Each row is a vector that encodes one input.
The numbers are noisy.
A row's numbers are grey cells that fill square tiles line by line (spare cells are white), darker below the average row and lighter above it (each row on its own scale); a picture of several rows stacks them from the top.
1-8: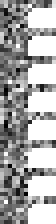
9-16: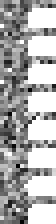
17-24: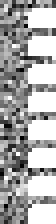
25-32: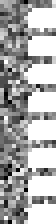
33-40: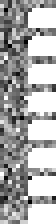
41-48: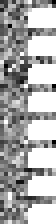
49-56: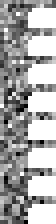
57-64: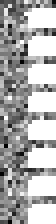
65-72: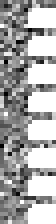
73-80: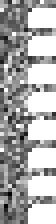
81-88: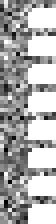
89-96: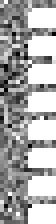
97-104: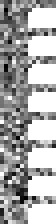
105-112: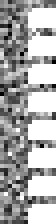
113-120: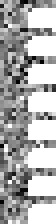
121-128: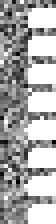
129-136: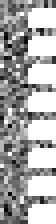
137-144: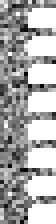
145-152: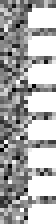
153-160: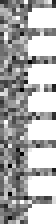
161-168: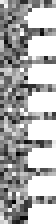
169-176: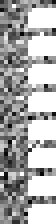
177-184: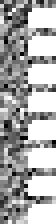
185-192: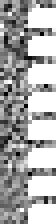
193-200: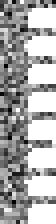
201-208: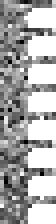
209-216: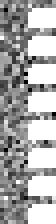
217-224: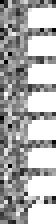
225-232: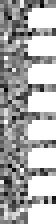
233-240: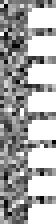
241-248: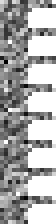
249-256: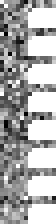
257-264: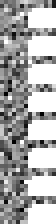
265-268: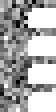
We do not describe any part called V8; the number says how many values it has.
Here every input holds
either one of 7 labels and a true/false value, or a value of V8.
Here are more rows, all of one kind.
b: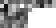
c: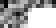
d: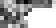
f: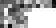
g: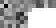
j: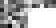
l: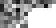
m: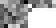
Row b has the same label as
g and j.
